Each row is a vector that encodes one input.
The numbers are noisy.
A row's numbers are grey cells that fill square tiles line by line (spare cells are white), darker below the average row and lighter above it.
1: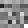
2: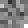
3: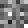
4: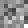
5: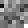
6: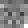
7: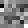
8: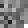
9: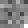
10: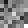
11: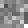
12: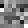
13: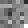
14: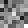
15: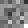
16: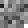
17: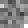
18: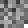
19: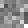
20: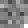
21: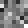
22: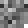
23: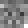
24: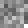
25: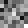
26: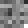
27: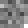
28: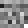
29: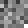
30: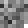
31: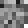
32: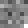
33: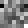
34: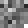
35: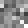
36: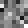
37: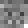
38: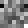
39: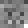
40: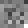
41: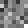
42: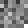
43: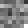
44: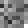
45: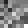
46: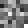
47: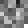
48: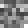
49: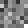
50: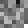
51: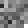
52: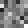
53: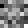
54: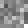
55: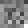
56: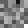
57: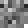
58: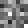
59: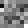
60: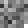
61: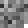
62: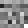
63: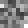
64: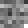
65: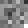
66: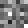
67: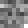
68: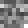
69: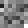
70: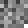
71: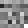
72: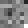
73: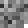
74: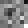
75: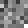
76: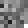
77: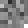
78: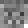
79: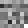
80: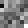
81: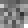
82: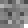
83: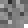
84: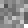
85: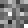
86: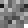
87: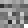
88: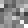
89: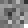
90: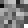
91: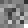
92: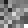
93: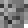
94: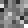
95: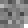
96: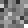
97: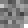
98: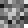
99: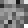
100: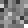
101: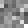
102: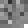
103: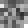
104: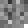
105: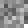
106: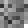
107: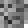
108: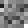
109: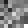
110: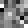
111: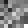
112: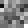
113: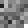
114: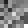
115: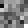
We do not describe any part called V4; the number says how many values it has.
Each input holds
a true/false value, together with either a node of a 7-node tree, or a value of V4.
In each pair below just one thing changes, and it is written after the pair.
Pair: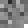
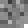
the node of the tree
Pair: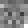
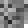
the true/false value
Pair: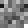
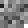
the node of the tree
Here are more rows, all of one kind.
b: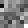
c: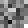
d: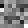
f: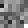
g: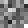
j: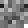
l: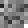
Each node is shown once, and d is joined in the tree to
l.
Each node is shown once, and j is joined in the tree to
c and g.
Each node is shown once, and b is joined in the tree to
c and f.
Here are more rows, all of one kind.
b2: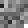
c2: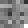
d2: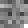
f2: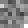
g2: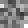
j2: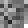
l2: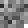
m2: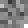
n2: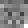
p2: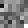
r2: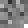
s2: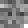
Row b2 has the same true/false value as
j2, l2 and p2.
